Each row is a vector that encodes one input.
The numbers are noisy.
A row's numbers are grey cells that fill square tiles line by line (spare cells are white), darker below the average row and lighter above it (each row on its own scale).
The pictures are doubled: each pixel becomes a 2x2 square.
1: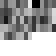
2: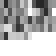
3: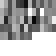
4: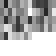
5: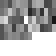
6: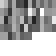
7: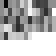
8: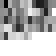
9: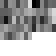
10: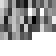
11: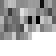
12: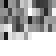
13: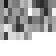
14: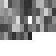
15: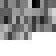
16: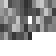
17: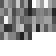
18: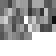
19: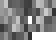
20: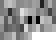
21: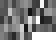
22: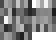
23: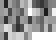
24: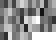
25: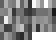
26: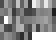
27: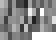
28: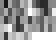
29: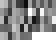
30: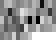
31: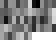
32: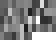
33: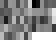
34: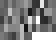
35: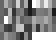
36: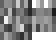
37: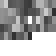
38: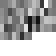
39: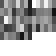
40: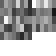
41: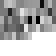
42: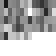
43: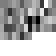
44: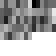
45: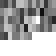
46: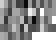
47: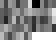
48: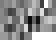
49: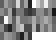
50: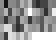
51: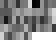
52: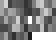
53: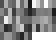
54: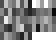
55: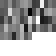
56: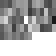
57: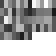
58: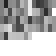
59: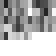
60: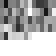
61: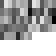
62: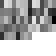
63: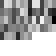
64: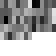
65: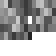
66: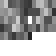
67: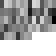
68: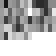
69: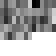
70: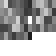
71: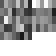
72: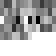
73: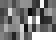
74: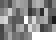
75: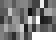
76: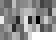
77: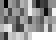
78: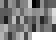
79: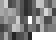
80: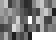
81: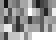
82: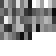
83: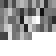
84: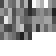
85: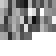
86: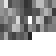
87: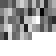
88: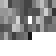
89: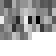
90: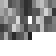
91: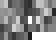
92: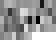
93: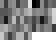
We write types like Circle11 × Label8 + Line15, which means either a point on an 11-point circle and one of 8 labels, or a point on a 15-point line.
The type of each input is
Bool × Circle6.
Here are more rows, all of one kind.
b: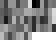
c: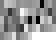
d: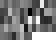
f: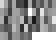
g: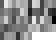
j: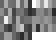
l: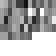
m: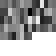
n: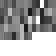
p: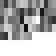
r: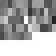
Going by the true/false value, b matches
c, f and l.
